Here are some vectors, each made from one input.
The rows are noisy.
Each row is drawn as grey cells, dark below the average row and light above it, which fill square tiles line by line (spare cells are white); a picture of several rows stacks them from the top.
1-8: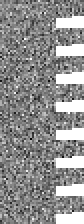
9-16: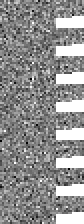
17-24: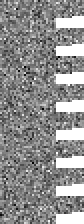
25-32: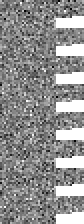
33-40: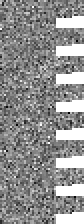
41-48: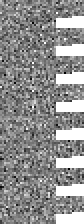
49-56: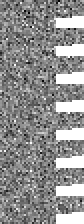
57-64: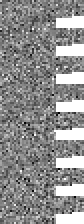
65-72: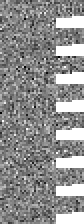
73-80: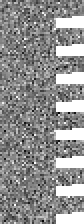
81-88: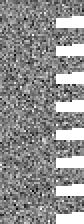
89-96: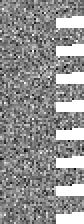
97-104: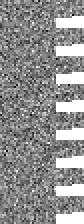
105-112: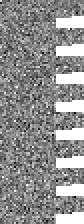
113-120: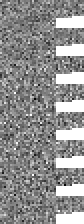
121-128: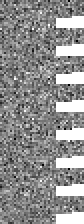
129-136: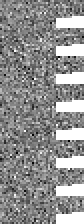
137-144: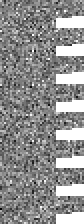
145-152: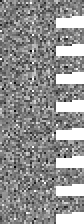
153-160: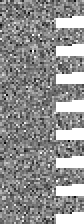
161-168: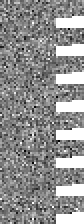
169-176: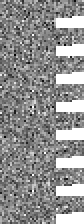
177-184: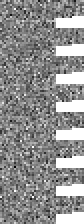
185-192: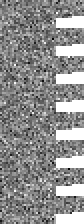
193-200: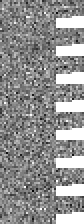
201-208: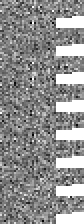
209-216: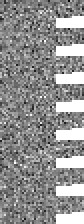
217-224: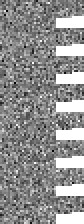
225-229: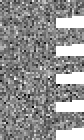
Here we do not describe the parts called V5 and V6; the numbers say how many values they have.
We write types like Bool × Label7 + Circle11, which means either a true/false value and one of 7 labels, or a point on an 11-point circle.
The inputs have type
(Bool × Tree8 + V5 × V6) × Tree9.
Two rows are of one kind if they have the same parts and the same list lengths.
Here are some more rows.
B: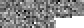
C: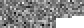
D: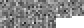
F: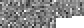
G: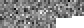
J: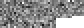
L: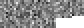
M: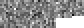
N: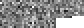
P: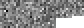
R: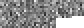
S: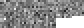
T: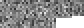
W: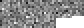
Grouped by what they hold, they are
B, G, P, T
C, D, F, J, L, M, N, R, S, W

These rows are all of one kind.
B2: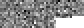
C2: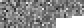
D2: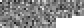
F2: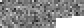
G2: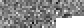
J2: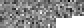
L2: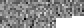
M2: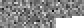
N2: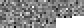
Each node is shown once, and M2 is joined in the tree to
B2 and F2.
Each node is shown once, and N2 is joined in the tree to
C2.
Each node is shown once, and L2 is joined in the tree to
F2 and J2.
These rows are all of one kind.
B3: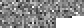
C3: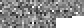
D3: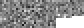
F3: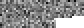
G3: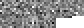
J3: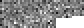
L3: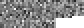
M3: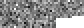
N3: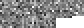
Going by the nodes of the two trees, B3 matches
C3, G3 and N3.
